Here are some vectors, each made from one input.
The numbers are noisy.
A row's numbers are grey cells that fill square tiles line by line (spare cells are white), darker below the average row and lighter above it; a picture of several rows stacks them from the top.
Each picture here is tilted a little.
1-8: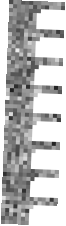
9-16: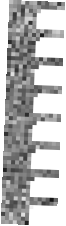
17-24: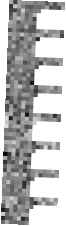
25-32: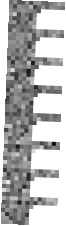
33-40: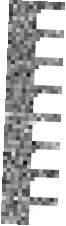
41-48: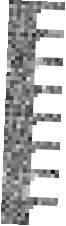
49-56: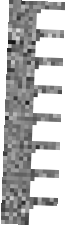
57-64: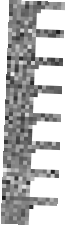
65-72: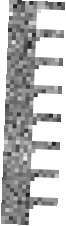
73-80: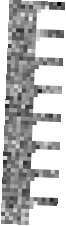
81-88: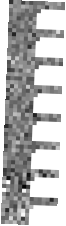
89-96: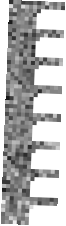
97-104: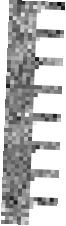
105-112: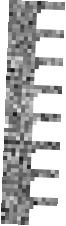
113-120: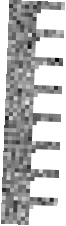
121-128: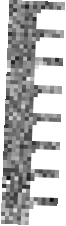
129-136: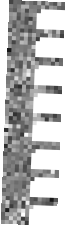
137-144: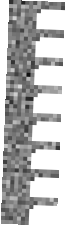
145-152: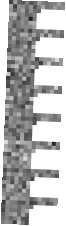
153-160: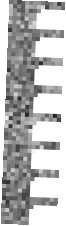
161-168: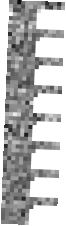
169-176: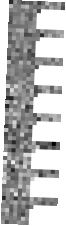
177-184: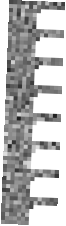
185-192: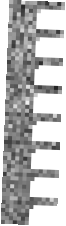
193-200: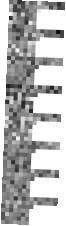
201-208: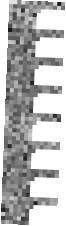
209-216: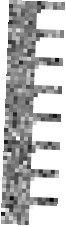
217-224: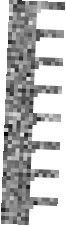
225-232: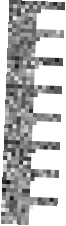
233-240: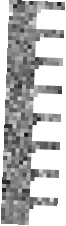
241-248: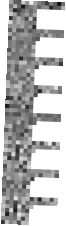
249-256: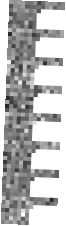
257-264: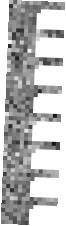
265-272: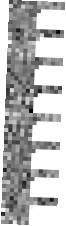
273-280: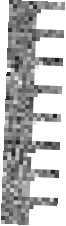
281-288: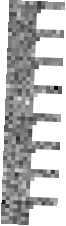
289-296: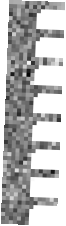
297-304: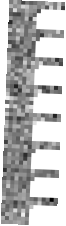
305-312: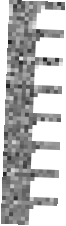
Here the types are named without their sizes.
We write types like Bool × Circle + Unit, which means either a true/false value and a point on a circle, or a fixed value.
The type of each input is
Bool × (Label × Label × Label + Line).
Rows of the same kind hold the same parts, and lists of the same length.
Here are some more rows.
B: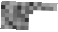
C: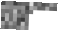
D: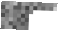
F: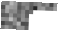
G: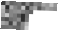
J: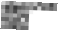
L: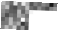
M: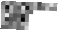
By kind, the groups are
B, C, D, F, G, M
J, L

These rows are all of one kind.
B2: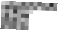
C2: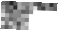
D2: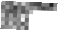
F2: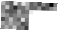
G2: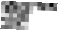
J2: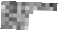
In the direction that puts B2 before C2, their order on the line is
B2, G2, J2, C2, D2, F2.
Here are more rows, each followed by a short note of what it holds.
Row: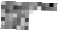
a point on a line and a true/false value
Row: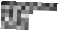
three labels and a true/false value
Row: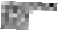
a point on a line and a true/false value
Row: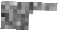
three labels and a true/false value
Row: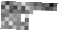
a point on a line and a true/false value
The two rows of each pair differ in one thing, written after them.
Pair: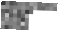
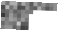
the true/false value
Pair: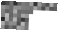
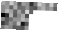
the true/false value
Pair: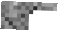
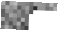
one of the three labels
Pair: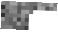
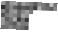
one of the three labels
